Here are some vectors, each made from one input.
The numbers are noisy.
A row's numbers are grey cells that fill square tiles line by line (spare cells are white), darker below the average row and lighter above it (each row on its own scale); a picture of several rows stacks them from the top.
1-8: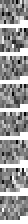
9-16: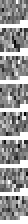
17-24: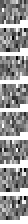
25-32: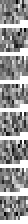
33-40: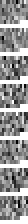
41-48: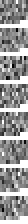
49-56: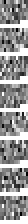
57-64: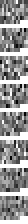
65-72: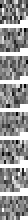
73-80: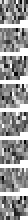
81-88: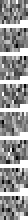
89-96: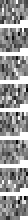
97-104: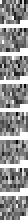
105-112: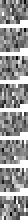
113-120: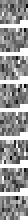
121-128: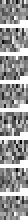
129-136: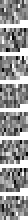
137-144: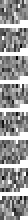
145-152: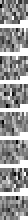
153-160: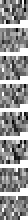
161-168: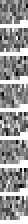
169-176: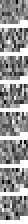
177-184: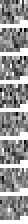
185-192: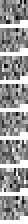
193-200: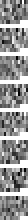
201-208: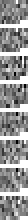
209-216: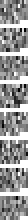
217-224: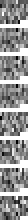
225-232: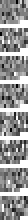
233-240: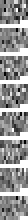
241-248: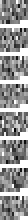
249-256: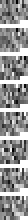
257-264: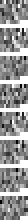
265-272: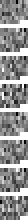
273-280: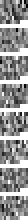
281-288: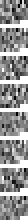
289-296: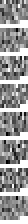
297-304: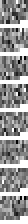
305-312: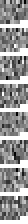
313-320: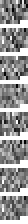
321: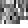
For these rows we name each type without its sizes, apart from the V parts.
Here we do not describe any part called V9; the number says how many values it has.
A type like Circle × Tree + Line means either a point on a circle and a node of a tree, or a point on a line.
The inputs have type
List(Label × V9).
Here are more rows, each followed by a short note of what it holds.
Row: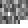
a list of two items
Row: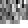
a list of one item
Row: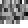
a list of two items
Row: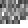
a list of two items
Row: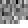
a list of one item
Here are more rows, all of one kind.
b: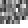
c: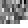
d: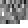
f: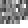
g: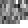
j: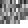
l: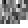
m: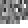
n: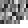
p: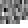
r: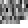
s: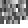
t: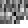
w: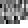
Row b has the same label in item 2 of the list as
d, p, t and w.
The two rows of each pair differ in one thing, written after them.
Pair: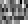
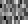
the label in item 1 of the list
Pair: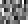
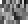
the value of V9 in item 1 of the list
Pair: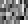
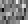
the value of V9 in item 1 of the list
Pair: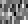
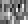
the value of V9 in item 1 of the list
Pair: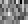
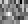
the label in item 2 of the list
